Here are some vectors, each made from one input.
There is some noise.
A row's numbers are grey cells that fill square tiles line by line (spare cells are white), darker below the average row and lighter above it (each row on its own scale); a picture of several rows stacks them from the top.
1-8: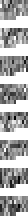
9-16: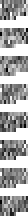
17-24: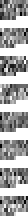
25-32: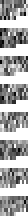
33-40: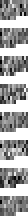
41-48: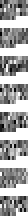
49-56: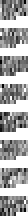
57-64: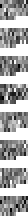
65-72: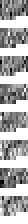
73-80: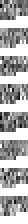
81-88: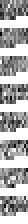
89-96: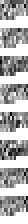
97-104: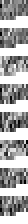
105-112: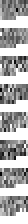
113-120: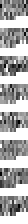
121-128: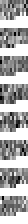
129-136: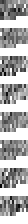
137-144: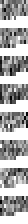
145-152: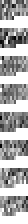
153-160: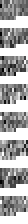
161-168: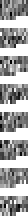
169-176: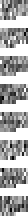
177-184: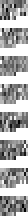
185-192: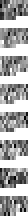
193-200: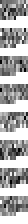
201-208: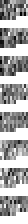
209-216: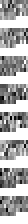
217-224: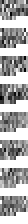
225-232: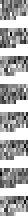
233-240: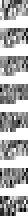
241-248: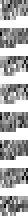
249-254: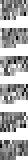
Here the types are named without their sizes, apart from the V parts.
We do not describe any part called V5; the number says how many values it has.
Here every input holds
a list of items, each a label and a value of V5.
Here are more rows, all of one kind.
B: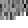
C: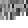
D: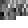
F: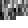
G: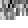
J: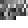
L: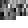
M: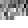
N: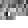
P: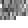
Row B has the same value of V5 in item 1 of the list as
F and P.
